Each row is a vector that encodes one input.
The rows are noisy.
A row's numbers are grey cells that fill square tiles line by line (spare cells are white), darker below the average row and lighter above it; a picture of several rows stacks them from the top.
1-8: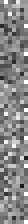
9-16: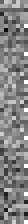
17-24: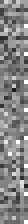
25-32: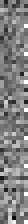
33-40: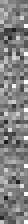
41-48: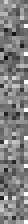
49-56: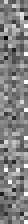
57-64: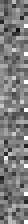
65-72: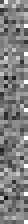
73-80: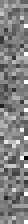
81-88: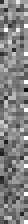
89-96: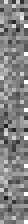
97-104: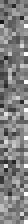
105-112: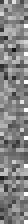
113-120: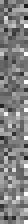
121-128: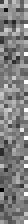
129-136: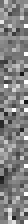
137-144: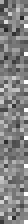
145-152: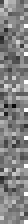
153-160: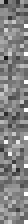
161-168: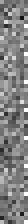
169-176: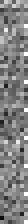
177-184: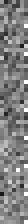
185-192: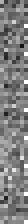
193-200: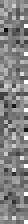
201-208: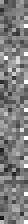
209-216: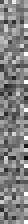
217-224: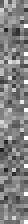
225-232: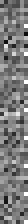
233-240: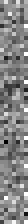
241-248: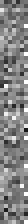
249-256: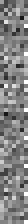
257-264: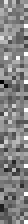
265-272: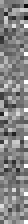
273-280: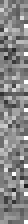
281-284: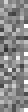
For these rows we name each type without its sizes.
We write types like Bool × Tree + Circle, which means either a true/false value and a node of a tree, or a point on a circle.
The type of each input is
Bool × (Label + Line).
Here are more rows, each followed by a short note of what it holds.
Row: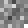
a point on a line and a true/false value
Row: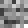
a point on a line and a true/false value
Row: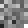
a label and a true/false value
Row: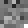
a point on a line and a true/false value
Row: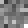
a point on a line and a true/false value
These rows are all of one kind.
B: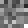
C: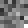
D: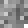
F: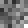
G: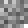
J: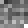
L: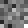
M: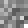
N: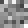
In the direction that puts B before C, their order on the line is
J, B, M, D, G, N, L, C, F.
